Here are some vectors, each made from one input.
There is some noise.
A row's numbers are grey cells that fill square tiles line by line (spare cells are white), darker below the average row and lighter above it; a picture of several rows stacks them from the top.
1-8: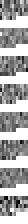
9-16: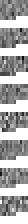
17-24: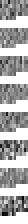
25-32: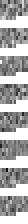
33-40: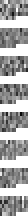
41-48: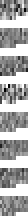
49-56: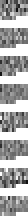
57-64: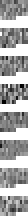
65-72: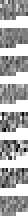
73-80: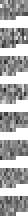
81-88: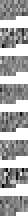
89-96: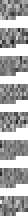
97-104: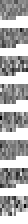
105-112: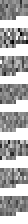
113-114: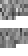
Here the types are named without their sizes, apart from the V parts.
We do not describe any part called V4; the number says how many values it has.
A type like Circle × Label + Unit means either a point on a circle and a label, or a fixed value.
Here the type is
Bool × Circle × (Line + V4).
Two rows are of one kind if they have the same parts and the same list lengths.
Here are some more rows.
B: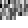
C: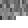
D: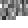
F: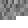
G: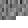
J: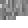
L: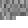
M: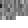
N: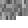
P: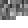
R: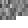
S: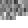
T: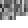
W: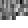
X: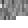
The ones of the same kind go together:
B, C, N, R, S
D, F, G, J, L, M, P, T, W, X

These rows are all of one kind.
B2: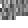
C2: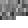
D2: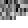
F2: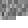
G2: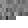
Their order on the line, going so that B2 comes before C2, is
B2, F2, D2, G2, C2.
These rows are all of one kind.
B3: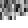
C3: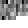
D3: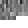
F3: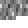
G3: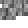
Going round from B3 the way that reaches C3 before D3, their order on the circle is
B3, F3, C3, G3, D3.
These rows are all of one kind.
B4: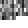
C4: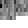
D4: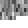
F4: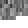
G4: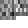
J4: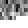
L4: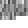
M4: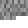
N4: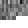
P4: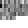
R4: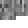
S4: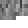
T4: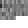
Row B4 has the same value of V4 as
G4, J4 and M4.
